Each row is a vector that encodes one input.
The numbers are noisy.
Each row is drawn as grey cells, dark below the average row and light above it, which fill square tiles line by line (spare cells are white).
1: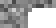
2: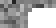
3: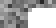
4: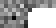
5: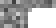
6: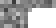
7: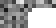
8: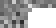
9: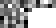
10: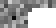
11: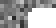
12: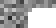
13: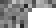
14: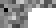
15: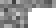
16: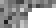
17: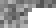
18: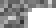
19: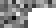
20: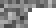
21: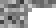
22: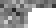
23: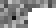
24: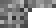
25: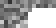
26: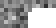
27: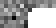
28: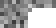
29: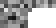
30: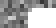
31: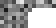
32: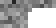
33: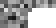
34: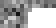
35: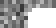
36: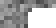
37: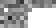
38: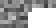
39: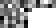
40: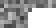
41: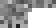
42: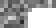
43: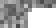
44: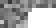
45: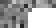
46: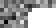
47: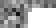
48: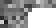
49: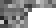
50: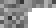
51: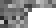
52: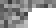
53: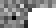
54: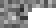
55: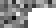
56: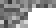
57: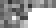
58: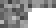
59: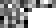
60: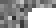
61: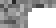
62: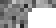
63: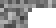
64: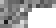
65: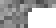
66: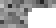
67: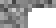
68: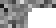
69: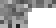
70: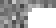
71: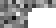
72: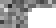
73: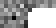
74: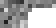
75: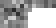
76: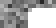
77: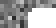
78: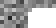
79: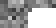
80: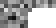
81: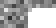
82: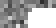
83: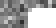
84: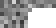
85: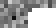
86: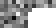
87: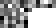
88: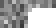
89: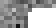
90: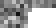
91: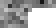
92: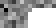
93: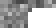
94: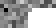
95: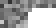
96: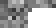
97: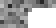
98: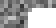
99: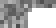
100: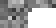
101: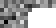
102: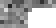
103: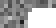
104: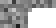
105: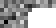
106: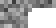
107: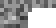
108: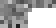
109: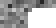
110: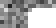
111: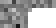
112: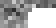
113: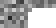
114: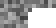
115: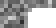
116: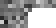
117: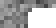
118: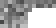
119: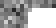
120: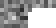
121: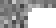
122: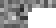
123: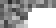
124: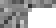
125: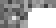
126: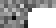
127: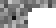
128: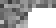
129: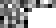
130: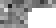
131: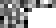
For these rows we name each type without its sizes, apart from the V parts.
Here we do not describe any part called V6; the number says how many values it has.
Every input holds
a list of items, each a true/false value and a value of V6.
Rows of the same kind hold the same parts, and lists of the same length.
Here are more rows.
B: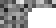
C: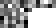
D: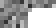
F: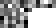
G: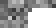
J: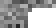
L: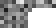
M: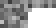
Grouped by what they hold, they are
B, G, L
C, F
D, J, M

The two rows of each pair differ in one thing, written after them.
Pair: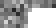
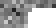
the true/false value in item 2 of the list
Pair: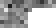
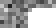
the true/false value in item 2 of the list
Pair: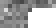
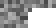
the true/false value in item 1 of the list
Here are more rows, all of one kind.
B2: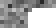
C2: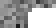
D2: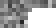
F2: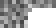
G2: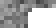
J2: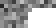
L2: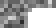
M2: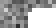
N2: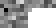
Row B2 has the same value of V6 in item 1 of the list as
D2 and L2.
